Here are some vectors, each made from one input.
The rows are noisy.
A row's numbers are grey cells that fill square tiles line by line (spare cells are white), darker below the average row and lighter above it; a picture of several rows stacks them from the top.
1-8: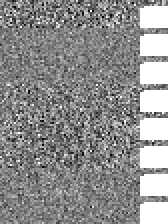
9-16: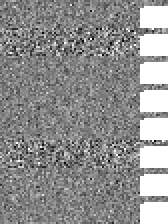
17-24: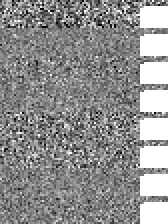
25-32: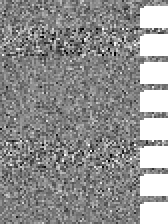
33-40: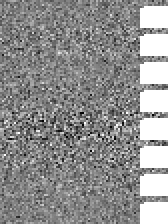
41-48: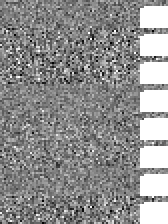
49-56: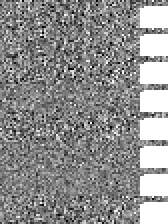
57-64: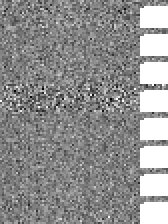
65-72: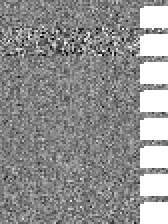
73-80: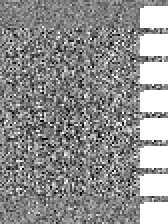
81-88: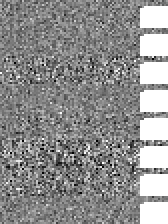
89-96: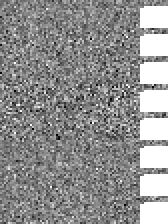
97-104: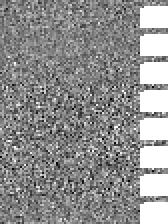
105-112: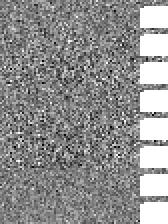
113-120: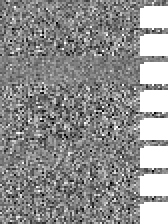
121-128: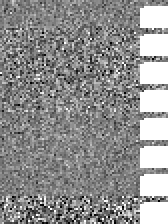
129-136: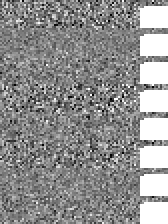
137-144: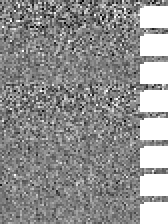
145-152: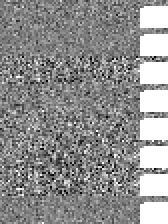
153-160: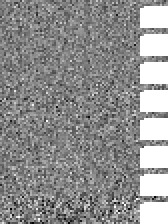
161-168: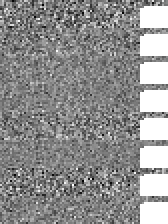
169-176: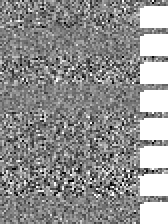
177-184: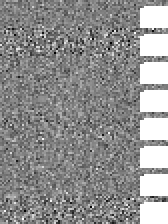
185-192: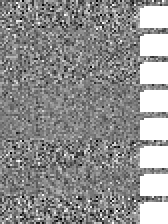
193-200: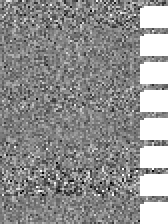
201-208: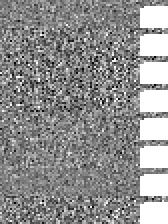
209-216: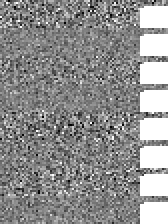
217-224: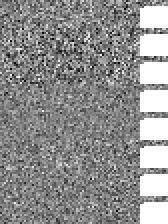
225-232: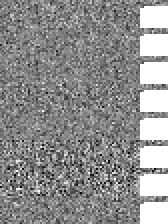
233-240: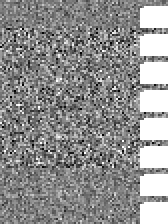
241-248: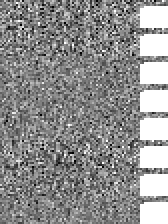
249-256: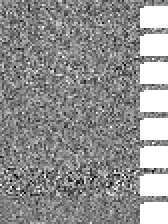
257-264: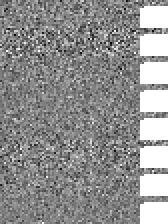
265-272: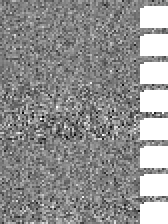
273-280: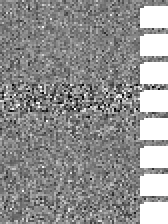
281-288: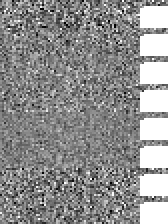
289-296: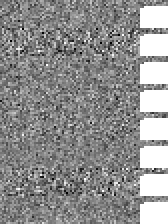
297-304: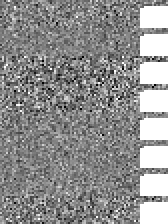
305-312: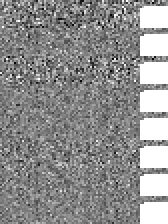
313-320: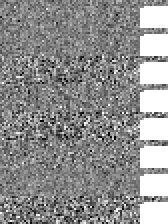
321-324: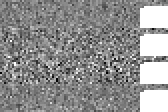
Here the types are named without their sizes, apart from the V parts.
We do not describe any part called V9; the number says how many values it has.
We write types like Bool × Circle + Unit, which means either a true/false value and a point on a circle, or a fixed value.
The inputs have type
Bool × Bool × Bool × V9 + List(Line).
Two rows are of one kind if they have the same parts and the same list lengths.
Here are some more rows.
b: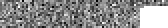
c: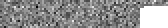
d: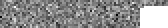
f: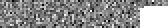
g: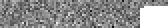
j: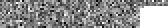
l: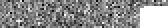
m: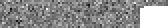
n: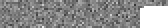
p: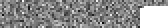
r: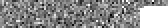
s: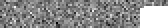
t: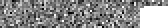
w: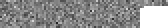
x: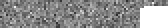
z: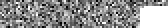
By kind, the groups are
b, f, j, l, r, t, z
c, n, s, w, x
d, g
m
p

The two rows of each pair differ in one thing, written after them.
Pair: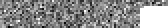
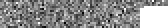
the value of V9
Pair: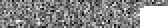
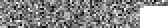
the value of V9
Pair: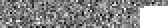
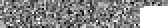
the value of V9
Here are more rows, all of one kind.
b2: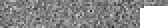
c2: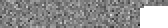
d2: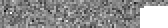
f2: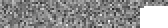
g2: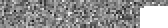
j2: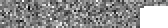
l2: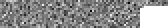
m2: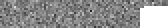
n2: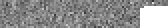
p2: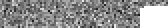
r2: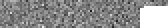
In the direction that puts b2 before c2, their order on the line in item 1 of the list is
m2, n2, f2, g2, d2, r2, b2, j2, l2, p2, c2.
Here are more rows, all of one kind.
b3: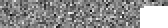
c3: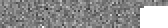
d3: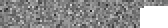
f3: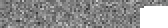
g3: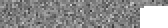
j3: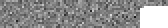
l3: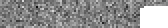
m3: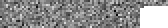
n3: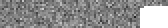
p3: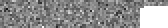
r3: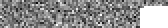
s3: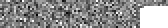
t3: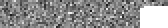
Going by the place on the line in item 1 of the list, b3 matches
f3, s3 and t3.
